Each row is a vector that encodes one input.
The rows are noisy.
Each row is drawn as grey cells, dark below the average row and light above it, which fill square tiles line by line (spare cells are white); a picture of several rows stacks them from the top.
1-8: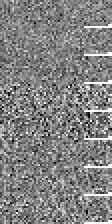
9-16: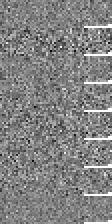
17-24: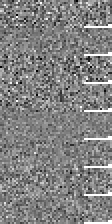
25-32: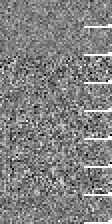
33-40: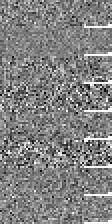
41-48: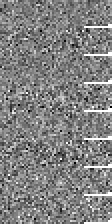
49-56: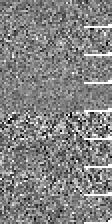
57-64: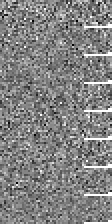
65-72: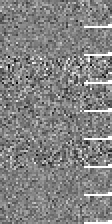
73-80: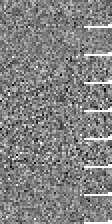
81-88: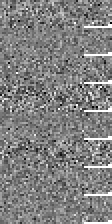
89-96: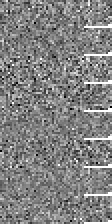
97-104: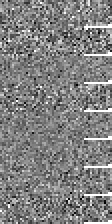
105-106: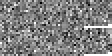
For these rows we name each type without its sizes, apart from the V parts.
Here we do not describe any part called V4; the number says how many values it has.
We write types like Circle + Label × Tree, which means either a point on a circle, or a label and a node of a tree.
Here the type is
Bool × V4 + (Label + Line) × Line.
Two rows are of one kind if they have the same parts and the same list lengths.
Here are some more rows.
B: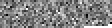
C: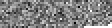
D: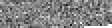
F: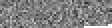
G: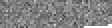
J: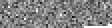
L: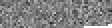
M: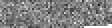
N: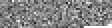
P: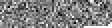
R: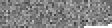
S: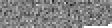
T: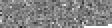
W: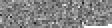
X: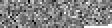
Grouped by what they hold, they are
B, D, M
C, F, G, J, L, R
N, P, S, T, W, X

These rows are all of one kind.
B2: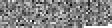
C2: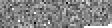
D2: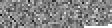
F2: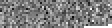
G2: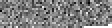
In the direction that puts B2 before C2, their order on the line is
B2, D2, F2, G2, C2.
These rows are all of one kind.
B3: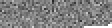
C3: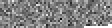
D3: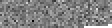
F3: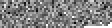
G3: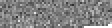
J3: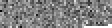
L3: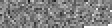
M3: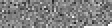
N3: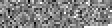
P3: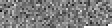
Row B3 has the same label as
F3 and M3.
